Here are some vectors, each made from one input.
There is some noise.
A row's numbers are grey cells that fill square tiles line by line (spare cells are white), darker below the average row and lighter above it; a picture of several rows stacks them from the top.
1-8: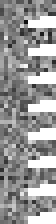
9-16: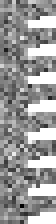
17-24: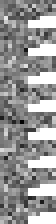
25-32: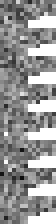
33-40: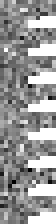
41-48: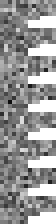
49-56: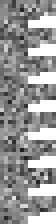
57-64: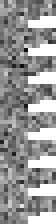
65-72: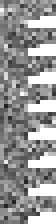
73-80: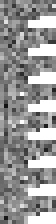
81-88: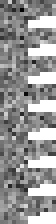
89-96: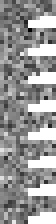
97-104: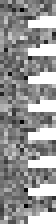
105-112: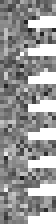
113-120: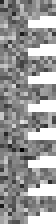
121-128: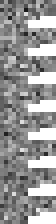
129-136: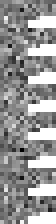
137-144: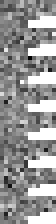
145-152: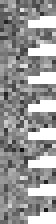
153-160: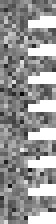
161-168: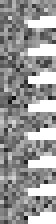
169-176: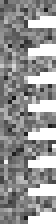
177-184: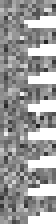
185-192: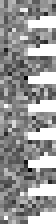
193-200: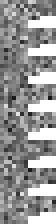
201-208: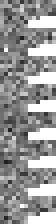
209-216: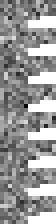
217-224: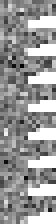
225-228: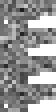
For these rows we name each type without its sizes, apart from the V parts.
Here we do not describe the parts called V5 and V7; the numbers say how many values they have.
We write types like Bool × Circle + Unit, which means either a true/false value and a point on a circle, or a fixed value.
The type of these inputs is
Bool × List(V5) + Circle × (Line + V7).
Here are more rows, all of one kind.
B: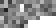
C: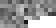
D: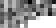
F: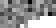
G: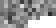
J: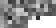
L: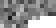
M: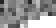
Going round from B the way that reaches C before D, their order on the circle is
B, C, L, J, F, D, G, M.
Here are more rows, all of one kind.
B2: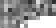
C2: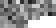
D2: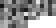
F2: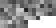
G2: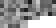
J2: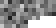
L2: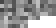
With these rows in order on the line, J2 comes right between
C2 and G2.
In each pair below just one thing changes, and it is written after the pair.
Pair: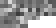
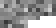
the true/false value
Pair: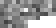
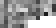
the true/false value
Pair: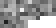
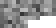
the value of V5 in item 1 of the list
